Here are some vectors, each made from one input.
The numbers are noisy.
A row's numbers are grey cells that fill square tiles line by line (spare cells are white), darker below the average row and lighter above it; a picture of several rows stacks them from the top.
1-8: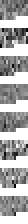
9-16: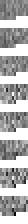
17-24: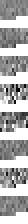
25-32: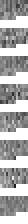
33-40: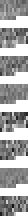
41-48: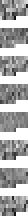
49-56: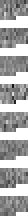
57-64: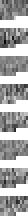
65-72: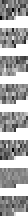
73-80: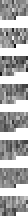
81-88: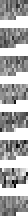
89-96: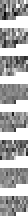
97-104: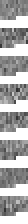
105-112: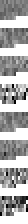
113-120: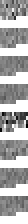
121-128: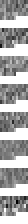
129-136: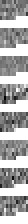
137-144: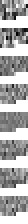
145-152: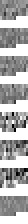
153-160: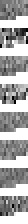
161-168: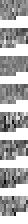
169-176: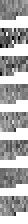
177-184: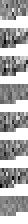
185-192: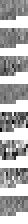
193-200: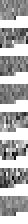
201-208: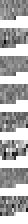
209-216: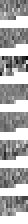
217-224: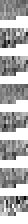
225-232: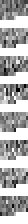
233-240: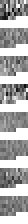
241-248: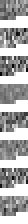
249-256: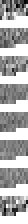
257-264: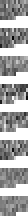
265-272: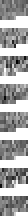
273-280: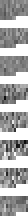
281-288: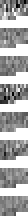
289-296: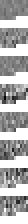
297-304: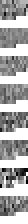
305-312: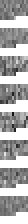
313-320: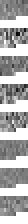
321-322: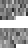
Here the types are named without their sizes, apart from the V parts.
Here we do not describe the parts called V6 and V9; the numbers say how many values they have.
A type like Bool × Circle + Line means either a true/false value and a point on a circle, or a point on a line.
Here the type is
(Line × Tree × V6 + V9) × Tree.
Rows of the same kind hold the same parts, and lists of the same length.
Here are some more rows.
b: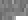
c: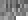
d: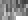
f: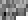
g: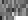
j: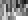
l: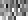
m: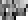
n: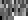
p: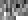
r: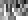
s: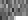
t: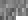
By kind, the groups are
b, c, d, f, g, j, l, m, n, s
p, r, t

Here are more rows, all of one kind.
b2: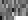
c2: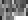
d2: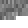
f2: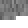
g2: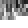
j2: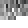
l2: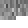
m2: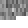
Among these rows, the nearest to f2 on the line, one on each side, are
c2 and m2.
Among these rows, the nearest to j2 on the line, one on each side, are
d2 and l2.
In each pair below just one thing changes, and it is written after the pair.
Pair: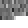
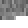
the value of V6
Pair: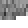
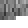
the value of V6
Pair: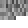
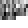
the place on the line
